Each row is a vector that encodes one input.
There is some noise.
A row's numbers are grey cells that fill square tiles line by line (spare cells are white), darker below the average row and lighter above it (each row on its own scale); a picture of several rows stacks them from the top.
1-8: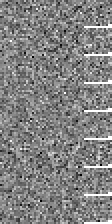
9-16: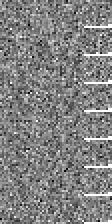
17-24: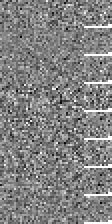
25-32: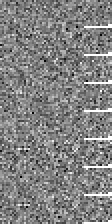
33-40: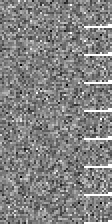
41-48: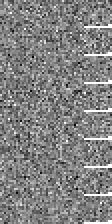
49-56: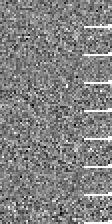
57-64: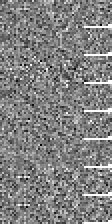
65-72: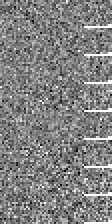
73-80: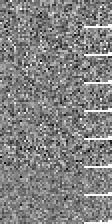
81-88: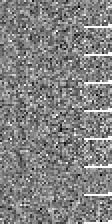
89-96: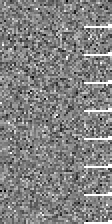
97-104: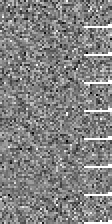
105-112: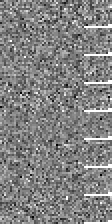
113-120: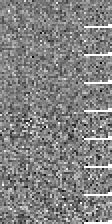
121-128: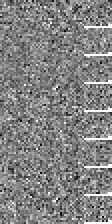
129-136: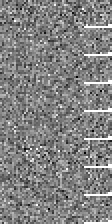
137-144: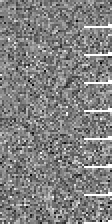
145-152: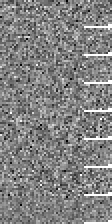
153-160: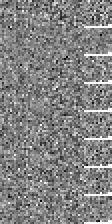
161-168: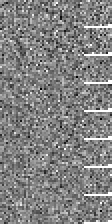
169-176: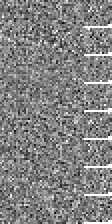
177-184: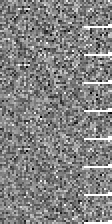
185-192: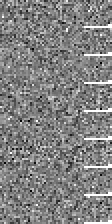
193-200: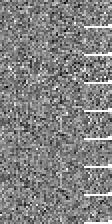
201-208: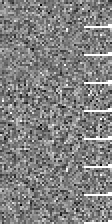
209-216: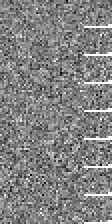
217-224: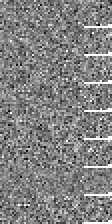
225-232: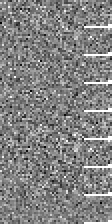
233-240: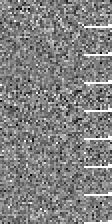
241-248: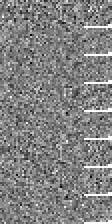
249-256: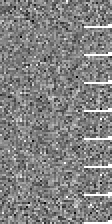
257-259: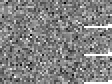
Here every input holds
either a point on a 15-point circle and three true/false values, or a point on an 11-point line.
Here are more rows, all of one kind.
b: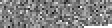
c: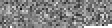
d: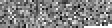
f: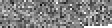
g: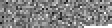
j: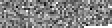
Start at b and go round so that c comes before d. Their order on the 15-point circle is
b, j, f, g, c, d.
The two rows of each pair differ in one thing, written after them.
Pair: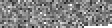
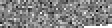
one of the three true/false values
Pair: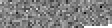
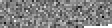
the place on the 15-point circle
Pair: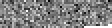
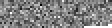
one of the three true/false values
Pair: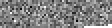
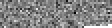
the place on the 15-point circle
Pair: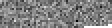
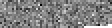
the place on the 15-point circle
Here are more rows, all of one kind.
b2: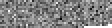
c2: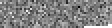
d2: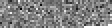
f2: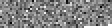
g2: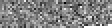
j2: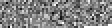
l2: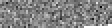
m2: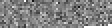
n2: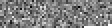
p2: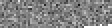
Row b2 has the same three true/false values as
j2, l2 and p2.
